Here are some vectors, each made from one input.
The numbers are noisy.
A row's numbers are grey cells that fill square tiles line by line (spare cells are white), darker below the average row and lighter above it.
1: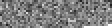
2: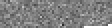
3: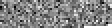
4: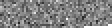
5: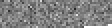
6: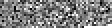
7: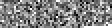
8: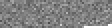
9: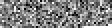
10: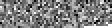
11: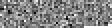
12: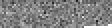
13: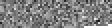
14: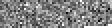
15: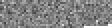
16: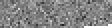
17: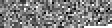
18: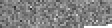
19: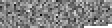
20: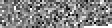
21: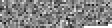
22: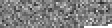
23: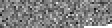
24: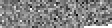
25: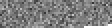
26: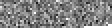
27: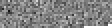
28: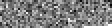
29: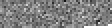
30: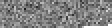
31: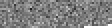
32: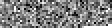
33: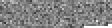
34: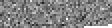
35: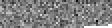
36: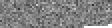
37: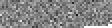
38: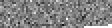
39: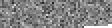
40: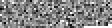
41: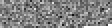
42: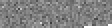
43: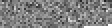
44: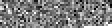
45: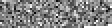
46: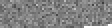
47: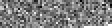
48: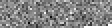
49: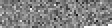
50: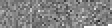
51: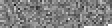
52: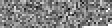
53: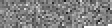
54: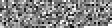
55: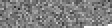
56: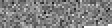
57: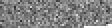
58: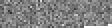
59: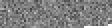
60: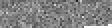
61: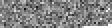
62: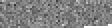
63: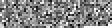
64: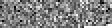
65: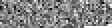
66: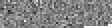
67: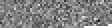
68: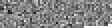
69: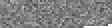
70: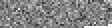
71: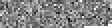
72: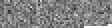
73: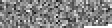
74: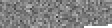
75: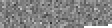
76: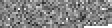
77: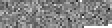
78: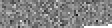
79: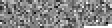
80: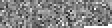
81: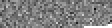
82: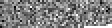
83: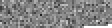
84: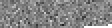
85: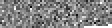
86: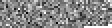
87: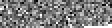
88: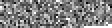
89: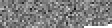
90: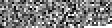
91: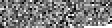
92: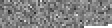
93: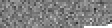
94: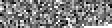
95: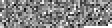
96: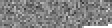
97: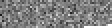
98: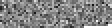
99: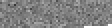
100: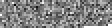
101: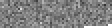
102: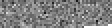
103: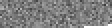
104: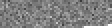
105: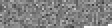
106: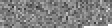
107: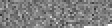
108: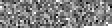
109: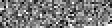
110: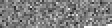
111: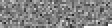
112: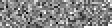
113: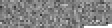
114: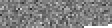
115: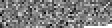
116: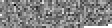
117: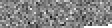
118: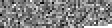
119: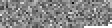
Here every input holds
either a point on a 6-point line, or a node of each of two 9-node trees.
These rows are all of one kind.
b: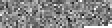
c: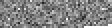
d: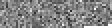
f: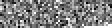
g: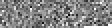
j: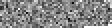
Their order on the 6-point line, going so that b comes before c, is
g, d, b, j, f, c.
